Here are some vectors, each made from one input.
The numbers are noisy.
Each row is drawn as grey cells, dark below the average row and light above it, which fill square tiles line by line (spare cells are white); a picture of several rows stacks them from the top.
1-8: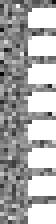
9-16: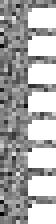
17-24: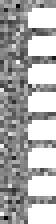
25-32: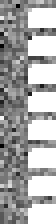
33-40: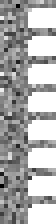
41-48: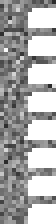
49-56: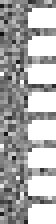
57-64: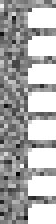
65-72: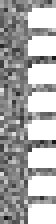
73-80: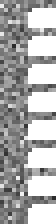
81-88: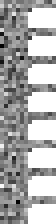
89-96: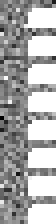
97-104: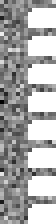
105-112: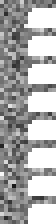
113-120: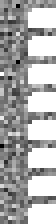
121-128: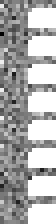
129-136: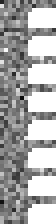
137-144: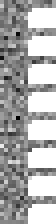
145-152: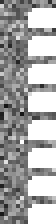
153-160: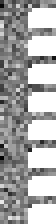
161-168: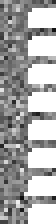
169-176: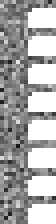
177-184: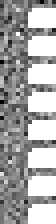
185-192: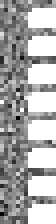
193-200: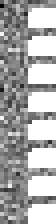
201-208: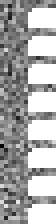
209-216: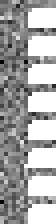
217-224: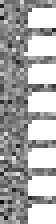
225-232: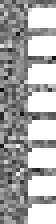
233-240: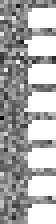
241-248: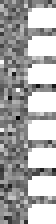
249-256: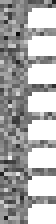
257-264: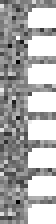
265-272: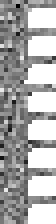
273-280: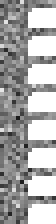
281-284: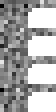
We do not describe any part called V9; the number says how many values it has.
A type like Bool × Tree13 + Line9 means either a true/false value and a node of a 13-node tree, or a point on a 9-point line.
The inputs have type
(Label7 + Line7) × (Line6 + V9).
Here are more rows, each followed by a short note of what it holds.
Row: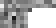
a point on a 6-point line and a point on a 7-point line
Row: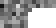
one of 7 labels and a value of V9
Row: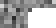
a point on a 6-point line and a point on a 7-point line
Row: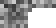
one of 7 labels and a point on a 6-point line
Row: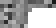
one of 7 labels and a value of V9
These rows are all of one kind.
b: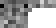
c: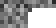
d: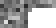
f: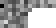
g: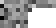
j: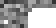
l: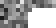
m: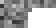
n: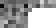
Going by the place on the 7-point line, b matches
c, d and n.
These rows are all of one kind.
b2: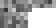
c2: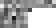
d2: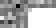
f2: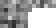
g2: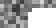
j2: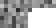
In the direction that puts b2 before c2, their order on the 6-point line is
d2, f2, b2, j2, c2, g2.
